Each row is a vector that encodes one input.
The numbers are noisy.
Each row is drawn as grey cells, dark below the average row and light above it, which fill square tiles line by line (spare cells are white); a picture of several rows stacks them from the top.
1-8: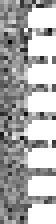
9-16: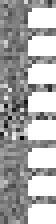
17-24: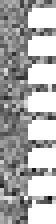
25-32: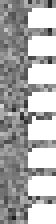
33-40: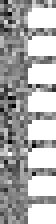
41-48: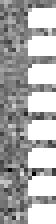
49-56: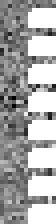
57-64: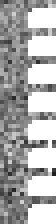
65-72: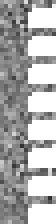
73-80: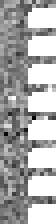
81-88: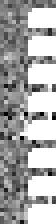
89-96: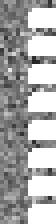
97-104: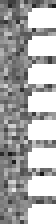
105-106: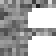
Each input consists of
a point on a 6-point line, together with either a point on a 6-point line, or a node of a 7-node tree.
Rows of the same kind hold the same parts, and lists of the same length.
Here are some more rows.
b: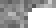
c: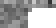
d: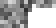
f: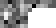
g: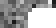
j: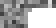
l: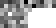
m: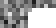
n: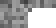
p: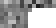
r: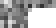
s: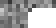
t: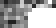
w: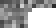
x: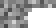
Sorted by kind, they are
b, d, m, n, p, t
c, f, g, j, l, r, s, w, x

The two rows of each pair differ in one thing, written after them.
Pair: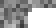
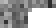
the node of the tree
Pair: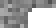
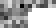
the place on the 6-point line
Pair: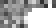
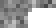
the place on the 6-point line
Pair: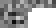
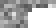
the place on the 6-point line
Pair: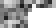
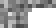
the node of the tree
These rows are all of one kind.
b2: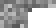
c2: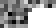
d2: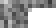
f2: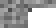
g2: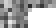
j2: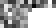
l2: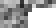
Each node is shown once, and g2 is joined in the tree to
d2 and j2.
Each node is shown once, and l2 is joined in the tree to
f2.
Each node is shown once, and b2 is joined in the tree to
c2 and j2.
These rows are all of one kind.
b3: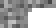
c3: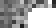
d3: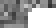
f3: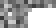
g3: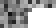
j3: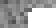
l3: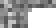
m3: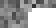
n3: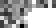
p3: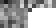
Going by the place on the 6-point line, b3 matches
d3 and l3.
